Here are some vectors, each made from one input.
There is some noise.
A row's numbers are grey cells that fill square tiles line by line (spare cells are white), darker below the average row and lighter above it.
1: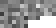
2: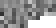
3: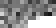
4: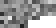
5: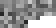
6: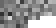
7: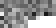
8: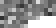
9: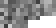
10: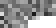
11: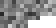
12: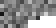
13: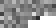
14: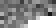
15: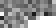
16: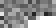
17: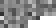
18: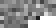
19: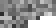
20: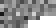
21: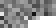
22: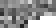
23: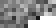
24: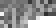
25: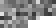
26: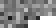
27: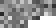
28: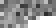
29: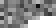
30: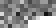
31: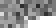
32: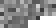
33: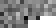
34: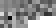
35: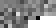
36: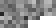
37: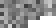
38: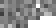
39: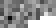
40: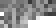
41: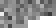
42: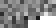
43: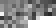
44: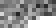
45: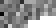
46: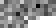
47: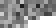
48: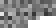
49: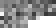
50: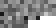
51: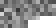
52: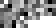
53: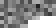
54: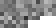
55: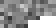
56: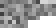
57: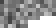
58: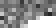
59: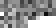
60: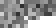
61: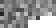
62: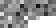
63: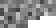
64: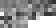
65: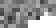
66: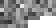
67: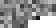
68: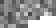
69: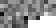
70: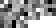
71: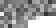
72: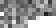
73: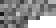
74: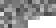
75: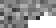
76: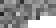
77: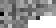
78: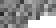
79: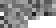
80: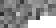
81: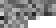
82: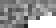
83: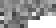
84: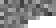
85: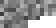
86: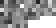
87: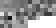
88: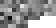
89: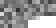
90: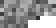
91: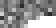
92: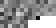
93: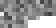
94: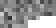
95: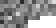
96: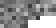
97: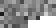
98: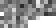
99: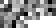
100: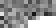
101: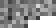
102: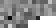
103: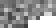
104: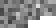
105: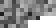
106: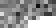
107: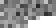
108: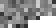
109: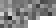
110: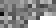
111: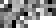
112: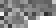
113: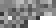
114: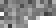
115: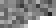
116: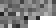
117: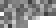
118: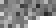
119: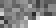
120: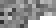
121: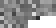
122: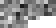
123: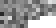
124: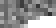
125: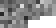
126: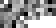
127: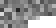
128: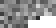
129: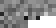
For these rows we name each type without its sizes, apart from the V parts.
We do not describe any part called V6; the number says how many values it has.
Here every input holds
a list of items, each a label and a value of V6.
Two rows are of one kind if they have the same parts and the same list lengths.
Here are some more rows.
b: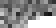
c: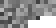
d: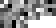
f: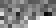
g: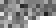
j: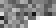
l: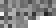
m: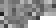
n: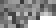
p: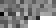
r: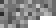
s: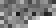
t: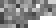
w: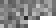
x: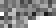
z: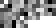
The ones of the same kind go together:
b, f, g, j, l, s, x
c, m, n, p, r, t, w
d, z

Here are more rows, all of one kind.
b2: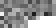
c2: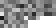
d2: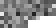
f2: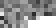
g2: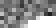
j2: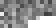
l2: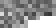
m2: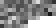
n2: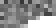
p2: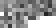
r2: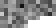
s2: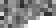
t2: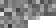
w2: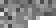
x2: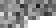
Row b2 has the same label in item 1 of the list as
j2, n2, s2 and w2.
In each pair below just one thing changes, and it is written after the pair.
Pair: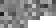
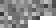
the value of V6 in item 2 of the list
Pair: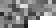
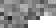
the label in item 1 of the list
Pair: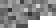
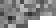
the label in item 2 of the list
